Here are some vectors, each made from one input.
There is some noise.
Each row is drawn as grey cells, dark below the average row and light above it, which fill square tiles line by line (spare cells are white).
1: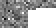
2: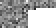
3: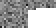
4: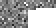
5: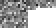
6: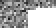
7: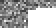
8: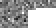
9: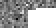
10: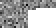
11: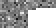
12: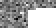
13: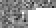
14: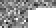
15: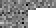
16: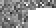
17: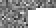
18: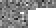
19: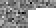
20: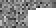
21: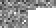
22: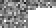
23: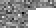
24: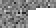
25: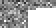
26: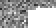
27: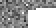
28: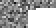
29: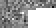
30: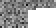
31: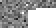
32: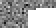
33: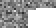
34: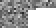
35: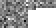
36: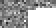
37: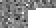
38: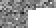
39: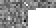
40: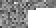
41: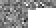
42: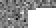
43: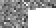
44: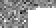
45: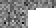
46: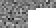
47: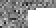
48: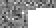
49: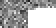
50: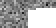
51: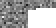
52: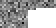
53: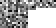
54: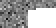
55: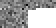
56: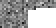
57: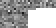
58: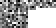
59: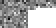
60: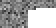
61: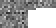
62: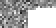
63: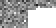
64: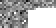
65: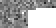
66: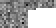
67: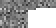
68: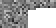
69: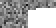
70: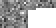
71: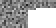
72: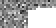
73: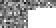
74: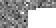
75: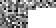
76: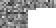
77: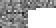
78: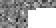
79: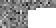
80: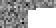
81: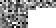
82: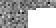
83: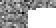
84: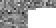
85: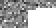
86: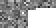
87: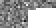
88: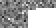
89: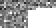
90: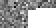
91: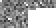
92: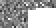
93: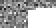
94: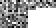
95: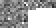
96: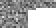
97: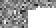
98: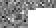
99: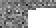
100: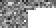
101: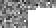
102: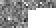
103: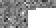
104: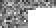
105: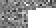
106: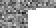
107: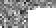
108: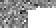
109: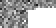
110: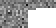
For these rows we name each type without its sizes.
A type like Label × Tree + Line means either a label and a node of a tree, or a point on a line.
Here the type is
List(Line).
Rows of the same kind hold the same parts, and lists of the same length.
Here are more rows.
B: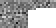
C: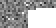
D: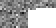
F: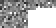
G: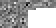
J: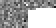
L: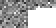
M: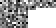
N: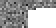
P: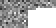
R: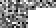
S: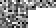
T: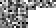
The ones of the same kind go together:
B, D, G, N
C, J
F, L, P
M, R, S, T

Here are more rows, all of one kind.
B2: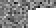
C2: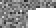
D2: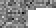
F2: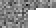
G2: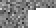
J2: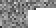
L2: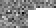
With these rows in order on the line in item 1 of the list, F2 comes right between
B2 and C2.
